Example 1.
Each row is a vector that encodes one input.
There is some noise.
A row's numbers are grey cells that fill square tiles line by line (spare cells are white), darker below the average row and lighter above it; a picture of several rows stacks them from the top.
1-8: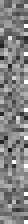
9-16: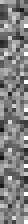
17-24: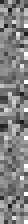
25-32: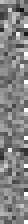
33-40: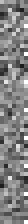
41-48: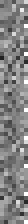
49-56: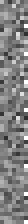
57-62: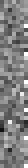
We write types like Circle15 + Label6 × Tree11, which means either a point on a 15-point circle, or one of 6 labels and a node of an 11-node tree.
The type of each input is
Line9.
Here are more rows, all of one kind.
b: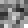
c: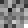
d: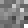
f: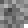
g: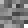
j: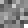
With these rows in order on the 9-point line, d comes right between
f and j.
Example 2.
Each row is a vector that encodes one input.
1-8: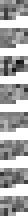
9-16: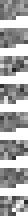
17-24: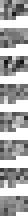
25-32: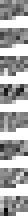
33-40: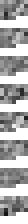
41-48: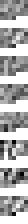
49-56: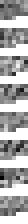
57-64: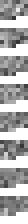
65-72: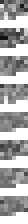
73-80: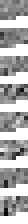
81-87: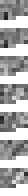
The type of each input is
Line14.
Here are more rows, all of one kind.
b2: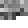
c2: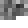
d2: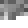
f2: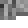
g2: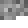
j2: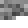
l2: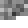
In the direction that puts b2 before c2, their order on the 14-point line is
g2, b2, f2, j2, l2, d2, c2.
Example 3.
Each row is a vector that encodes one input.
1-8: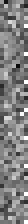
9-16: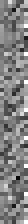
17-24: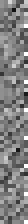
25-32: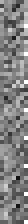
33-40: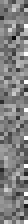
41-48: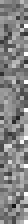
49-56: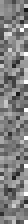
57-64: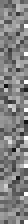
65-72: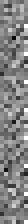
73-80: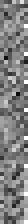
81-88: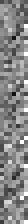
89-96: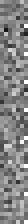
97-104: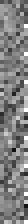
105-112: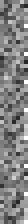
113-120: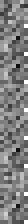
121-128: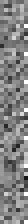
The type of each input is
Line15.
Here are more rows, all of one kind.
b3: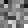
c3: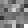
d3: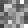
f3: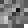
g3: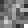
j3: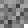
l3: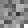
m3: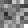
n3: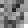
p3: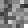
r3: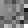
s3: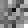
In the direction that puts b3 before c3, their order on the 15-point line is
d3, m3, b3, p3, c3, g3, f3, r3, l3, j3, s3, n3.
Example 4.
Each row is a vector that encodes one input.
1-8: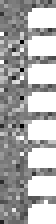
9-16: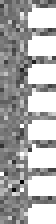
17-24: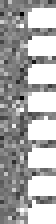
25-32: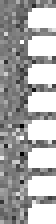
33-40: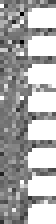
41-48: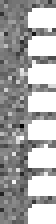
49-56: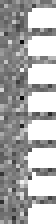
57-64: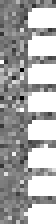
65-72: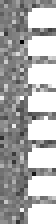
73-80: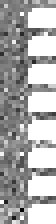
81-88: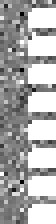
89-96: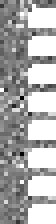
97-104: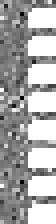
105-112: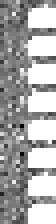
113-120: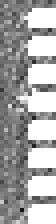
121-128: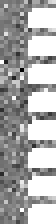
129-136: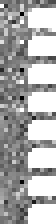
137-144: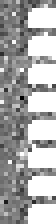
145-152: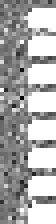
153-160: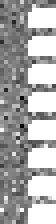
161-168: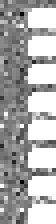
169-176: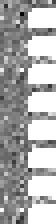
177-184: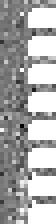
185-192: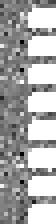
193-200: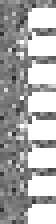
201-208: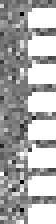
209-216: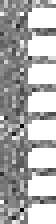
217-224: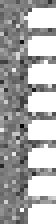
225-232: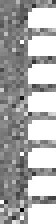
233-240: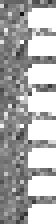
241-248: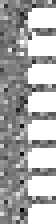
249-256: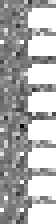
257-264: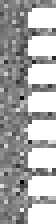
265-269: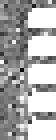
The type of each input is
Tree16.
